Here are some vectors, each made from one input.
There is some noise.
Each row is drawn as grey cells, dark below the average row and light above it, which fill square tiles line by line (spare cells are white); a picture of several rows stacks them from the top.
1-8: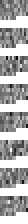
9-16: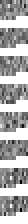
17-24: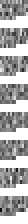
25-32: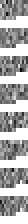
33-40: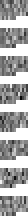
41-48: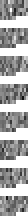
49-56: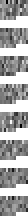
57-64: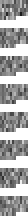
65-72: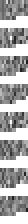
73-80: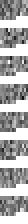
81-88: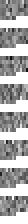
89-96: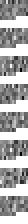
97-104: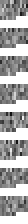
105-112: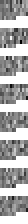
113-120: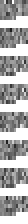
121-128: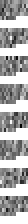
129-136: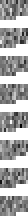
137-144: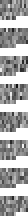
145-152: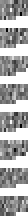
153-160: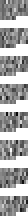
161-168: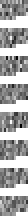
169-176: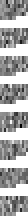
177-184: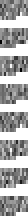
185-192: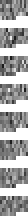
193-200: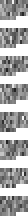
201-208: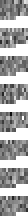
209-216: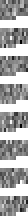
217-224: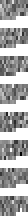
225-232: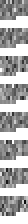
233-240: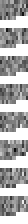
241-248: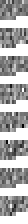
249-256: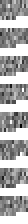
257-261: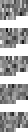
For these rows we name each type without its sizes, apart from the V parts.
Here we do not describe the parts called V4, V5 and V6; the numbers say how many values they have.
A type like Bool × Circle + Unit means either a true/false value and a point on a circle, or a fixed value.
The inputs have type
(Bool × Circle + Unit) × (Label + V4 × V5 × V6).
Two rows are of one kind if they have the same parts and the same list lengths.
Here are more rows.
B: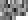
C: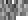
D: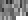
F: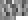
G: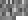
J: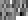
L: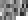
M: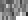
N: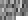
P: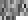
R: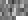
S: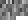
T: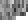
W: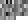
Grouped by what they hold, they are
B, C, F, T, W
D, M, P
G, R, S
J, L, N

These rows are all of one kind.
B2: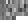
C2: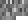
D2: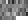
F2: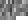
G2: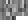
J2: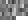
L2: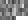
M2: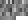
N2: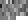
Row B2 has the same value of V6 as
J2 and M2.
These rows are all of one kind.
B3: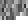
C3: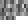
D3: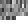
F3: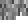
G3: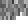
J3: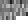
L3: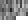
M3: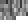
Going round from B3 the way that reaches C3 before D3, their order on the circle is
B3, G3, C3, F3, J3, D3, L3, M3.
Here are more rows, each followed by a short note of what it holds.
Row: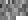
a value of V4, a value of V5 and a value of V6
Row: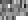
a point on a circle, a true/false value, a value of V4, a value of V5 and a value of V6
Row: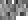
a point on a circle, a label and a true/false value
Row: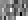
a label
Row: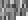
a label
